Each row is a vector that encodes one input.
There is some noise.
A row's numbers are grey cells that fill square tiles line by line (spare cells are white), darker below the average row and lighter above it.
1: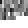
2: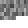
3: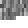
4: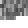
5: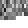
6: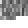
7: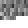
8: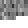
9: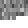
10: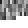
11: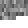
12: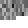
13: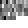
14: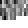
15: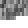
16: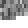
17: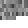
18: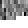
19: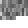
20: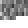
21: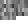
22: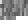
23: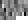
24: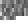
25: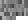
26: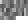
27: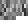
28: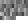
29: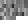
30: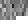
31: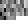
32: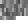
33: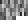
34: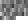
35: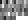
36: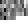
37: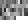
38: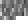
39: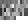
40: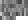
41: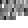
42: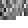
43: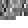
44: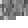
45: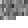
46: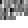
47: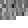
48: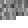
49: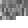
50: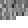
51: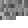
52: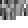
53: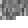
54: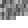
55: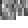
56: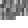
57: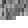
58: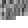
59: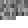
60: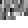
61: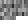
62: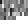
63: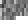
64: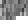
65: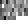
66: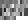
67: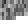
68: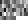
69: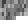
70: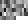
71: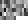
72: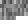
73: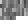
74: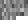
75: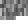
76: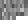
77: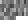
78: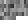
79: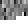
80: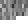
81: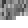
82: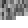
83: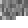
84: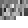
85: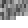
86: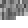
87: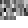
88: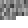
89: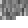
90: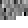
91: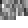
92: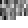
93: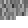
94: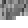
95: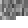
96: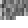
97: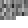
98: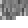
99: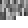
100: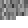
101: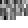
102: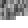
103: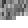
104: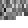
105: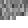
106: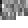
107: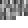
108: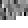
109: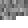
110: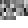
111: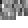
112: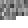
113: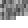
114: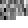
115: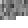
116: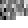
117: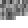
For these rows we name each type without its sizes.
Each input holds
a point on a circle, together with either a label, or a point on a line.
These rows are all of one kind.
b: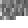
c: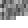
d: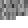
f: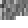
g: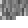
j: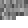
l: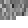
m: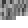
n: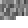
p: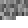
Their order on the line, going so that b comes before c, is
l, d, j, p, n, b, g, f, c, m.
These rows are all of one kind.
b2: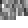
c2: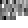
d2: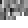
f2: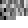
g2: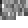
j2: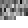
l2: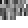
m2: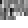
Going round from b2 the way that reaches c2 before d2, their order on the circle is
b2, j2, l2, g2, c2, d2, f2, m2.
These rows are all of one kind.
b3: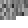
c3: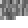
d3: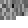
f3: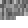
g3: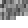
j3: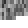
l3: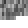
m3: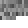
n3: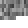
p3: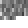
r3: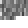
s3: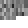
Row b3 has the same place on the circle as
d3, j3, p3 and s3.
